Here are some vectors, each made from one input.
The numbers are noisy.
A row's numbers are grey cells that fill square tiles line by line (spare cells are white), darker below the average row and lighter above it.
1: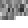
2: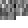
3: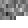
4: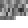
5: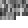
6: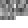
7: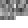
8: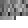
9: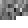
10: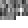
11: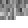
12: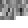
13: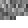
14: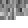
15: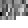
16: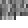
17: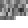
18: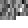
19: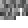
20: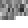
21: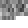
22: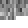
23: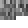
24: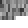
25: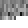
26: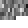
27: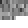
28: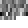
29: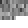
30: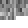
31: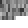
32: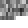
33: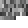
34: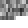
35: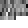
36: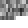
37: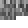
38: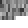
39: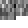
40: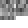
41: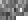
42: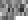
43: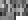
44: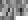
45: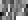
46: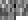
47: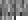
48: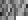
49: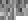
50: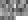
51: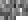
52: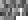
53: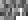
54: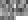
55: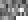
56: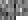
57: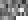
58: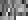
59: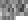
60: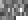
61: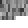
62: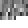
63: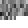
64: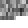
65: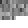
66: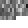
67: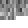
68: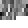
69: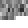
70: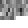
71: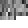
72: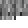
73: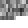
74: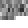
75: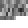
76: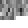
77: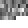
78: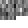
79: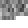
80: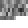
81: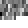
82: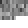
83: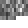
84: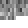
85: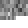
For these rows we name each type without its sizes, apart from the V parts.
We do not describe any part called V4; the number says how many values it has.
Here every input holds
a label and a true/false value, together with either a fixed value, or two values of V4.
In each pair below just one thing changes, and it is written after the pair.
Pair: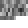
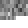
the true/false value
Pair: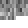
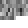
the true/false value
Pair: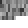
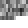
the label
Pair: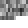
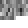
the label
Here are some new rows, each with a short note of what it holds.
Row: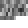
a label and a true/false value
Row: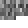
a label, a true/false value and two values of V4
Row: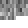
a label and a true/false value
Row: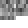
a label and a true/false value
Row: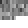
a label and a true/false value
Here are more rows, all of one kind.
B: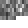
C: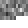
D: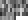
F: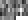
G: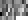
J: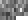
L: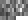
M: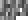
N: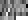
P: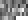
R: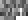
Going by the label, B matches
G, L and N.
